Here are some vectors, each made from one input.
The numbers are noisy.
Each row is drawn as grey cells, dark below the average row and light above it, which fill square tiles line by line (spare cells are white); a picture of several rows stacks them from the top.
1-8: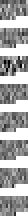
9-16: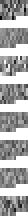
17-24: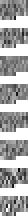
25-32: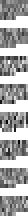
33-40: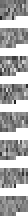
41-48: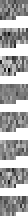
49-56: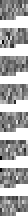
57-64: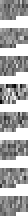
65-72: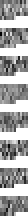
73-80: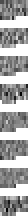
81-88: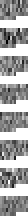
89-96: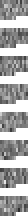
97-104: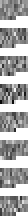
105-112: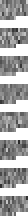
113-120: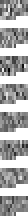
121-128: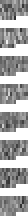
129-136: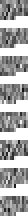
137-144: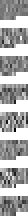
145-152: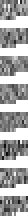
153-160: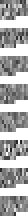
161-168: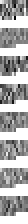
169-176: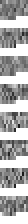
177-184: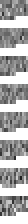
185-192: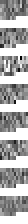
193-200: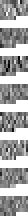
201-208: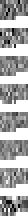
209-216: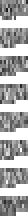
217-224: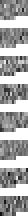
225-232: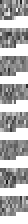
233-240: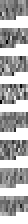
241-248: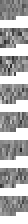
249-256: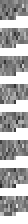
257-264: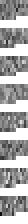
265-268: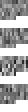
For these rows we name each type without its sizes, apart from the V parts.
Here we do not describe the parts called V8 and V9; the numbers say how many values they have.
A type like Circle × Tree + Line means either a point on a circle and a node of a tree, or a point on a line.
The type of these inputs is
Bool × (Circle + Line) × V8 × V9.
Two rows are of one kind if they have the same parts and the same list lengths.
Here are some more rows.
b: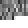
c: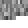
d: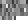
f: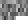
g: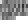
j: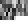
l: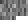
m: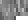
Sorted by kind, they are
b, d, f, j
c, g, l, m

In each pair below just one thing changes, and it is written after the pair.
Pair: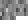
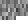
the value of V8
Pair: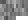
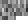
the true/false value
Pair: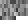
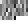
the true/false value
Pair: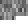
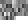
the value of V8
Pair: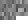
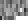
the place on the circle
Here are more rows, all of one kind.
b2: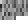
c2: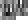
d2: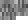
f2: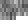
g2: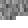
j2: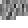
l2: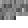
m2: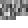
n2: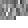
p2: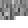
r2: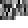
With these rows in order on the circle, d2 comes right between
m2 and r2.
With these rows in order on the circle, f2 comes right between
c2 and j2.
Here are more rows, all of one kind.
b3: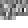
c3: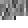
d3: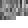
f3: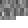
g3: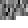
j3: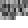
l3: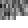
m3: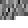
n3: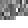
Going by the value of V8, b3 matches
f3, g3 and m3.
